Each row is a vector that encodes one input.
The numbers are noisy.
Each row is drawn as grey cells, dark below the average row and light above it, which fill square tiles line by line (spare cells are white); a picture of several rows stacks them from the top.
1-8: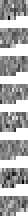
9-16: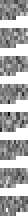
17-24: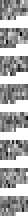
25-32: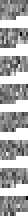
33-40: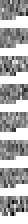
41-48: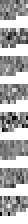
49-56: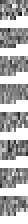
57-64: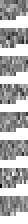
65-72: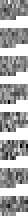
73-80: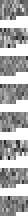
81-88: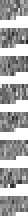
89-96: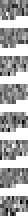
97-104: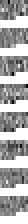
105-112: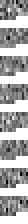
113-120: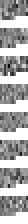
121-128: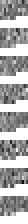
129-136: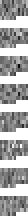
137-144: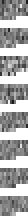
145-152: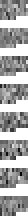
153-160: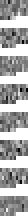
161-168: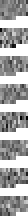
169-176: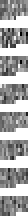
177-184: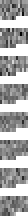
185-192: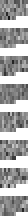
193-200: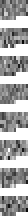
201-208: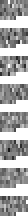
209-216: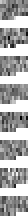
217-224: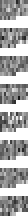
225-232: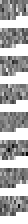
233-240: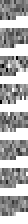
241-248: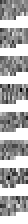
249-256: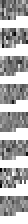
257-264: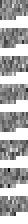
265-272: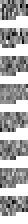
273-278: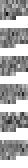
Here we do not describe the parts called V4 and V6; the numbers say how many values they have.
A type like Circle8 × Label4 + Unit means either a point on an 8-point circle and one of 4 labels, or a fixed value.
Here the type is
(Bool × Bool × Bool + Line7) × Circle10 × V6 + V4.
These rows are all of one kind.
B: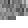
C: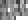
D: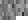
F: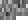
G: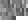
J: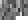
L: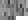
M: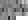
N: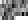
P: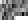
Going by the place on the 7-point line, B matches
D and J.
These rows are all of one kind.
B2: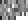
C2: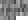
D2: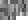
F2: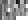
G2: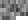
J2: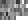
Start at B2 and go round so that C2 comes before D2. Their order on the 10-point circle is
B2, F2, C2, D2, J2, G2.
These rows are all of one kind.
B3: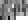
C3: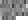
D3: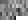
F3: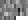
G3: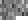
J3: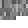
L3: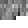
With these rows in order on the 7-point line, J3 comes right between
D3 and G3.
